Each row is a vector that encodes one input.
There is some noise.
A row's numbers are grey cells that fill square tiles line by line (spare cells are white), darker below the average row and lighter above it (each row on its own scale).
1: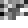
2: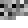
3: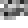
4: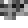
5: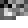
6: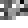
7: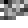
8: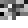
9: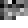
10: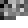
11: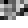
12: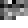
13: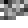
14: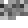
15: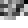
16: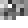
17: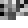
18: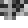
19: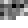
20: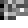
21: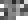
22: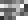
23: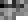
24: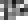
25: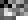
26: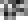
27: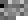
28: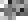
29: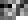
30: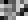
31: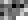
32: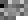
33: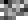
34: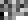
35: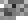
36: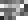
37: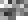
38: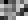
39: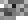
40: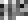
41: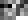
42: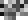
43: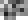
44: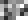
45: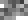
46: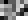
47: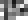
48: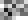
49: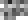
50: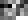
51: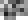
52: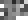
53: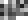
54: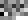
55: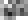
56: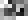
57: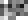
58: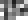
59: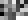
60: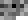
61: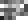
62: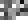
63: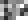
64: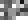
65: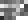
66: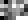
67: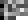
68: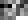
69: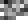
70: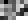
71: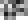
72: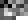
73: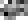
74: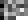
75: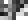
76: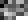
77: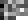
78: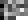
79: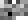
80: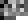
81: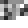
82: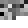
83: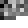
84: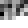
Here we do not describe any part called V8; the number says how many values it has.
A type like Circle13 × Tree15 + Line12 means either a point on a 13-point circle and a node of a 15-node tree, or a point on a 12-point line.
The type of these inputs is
Bool × (Tree7 + Unit) × V8.
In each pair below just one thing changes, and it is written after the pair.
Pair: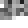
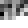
the true/false value
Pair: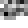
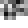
the value of V8
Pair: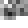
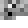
the node of the tree
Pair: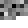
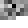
the true/false value
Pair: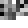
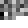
the node of the tree
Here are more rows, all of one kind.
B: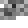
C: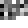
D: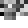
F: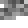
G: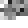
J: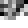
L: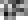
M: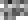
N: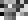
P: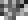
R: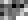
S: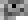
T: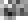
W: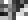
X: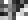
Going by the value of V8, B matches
F, R, W and X.
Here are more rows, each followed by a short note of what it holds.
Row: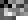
a true/false value and a value of V8
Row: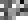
a true/false value and a value of V8
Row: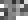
a true/false value and a value of V8
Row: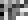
a node of a 7-node tree, a true/false value and a value of V8
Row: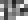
a true/false value and a value of V8
